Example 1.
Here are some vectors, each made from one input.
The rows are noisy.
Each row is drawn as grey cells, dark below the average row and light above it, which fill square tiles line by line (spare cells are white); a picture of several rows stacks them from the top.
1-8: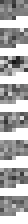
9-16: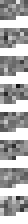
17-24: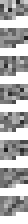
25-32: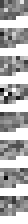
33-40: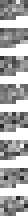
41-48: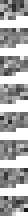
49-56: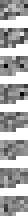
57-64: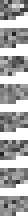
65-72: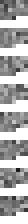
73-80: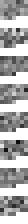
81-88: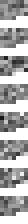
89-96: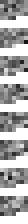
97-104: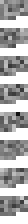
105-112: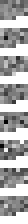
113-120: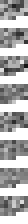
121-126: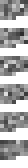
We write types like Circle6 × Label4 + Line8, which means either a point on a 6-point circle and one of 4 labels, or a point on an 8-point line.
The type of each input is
Bool × Label11 × Line3 × Line6.
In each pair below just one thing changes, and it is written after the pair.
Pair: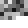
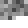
the place on the 6-point line
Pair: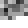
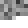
the place on the 6-point line
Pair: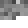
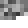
the place on the 3-point line
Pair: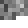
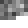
the label
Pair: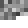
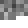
the label
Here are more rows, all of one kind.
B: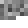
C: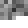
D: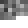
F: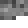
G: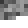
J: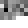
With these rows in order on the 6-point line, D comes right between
G and J.
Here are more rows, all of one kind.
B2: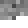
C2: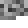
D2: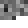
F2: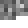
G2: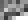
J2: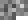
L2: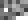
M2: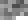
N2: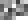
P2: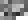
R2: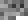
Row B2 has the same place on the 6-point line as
G2 and M2.
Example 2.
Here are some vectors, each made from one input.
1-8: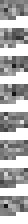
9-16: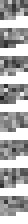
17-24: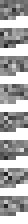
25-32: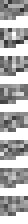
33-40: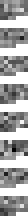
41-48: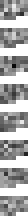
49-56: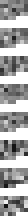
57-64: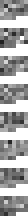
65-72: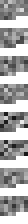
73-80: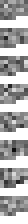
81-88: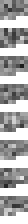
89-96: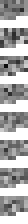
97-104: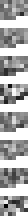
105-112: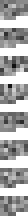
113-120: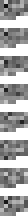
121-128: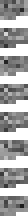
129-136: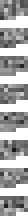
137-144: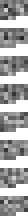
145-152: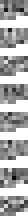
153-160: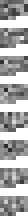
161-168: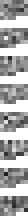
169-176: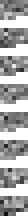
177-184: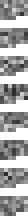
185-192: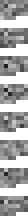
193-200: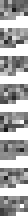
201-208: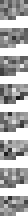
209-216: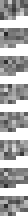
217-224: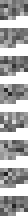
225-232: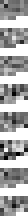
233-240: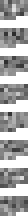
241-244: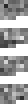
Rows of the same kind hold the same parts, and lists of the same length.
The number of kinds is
2.
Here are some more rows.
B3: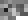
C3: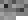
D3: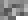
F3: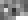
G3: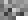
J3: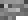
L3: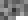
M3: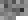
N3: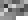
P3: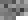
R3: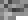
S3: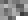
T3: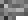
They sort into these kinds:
B3, C3, D3, G3, M3, N3, P3, R3, S3
F3, J3, L3, T3

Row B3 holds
one of 11 labels and a true/false value.
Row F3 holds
a point on a 4-point line, a point on a 6-point line and a true/false value.
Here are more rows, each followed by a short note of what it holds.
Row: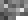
a point on a 4-point line, a point on a 6-point line and a true/false value
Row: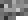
a point on a 4-point line, a point on a 6-point line and a true/false value
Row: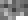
a point on a 4-point line, a point on a 6-point line and a true/false value
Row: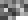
a point on a 4-point line, a point on a 6-point line and a true/false value
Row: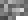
a point on a 4-point line, a point on a 6-point line and a true/false value
